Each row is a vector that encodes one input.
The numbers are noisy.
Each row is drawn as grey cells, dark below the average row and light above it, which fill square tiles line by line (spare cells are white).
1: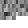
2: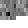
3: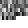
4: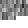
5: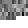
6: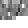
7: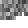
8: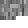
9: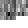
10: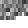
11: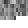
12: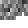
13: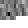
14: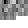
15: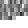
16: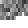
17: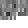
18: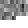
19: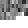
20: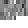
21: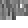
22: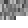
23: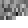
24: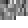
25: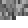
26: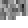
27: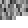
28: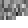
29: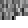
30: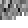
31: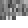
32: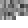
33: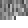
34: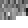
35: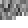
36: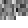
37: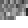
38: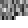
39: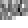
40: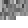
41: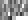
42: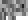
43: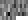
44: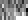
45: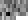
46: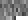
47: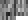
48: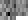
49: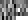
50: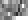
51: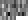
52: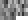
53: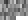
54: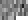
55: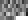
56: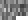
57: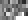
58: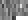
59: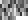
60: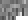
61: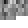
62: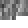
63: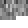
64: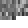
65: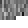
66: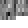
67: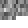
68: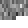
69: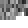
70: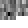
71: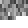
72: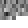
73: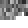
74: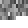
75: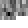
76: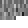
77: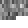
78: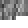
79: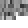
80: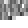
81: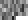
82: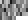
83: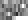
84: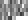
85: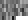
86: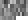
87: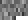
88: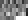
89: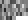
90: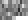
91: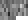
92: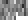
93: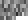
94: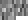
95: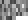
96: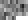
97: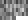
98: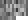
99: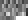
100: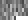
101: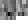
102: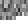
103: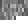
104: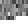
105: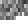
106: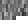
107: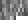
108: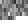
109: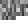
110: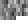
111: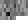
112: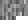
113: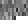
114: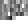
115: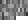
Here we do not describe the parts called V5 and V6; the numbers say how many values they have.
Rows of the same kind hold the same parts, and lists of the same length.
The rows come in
2 kinds.
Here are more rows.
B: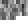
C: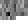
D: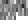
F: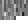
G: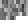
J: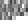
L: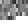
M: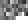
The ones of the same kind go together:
B, C, D, F, G
J, L, M

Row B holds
a value of V5 and a value of V6.
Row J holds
a point on a 4-point line and a true/false value.
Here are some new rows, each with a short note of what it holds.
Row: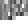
a point on a 4-point line and a true/false value
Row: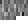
a value of V5 and a value of V6
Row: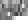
a point on a 4-point line and a true/false value
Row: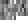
a value of V5 and a value of V6
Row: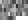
a point on a 4-point line and a true/false value
